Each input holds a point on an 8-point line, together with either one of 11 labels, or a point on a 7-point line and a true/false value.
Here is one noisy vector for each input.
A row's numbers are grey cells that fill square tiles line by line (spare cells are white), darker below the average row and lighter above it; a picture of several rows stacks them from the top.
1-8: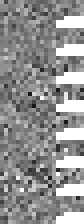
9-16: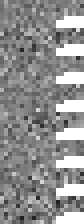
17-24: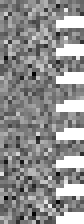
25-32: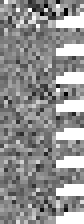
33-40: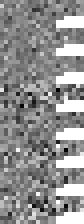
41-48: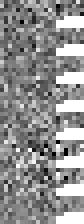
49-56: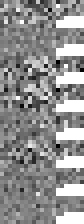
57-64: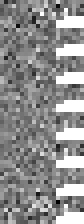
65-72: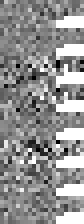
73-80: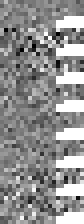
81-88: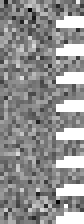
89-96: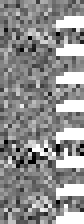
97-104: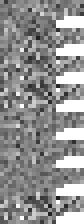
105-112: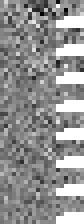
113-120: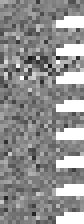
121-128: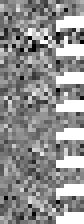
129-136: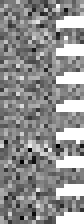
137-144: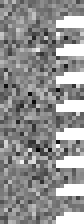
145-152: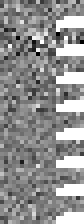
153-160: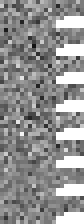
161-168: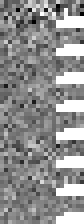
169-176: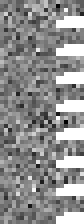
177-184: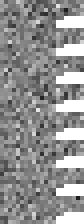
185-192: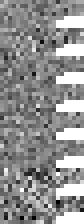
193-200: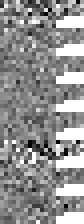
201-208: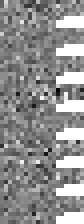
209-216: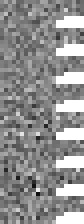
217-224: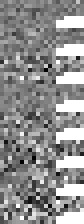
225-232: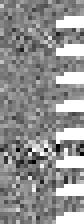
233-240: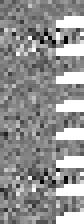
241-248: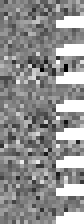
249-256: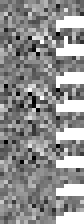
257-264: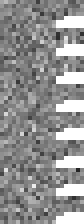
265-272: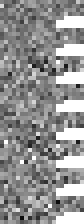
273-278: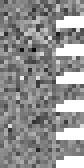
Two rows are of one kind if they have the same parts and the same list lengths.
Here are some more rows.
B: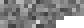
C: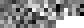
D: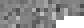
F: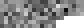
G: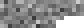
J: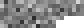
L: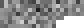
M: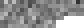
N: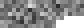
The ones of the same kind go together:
B, F, G, J, N
C, D, L, M

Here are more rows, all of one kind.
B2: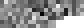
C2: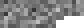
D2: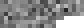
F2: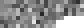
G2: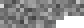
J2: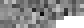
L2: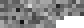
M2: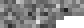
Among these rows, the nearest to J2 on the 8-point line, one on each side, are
B2 and F2.
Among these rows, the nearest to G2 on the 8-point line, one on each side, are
D2 and L2.
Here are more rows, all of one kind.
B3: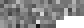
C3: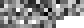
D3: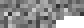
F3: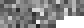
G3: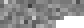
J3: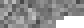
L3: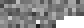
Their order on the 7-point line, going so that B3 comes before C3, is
D3, B3, J3, G3, C3, L3, F3.
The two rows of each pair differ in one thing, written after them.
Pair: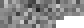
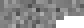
the place on the 7-point line
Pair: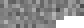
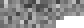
the true/false value
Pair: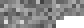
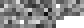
the place on the 8-point line
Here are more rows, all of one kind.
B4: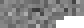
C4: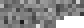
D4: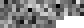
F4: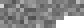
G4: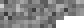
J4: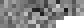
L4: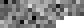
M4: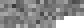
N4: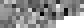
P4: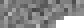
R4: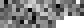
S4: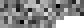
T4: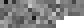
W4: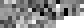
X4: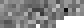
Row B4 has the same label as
D4, J4, P4 and S4.
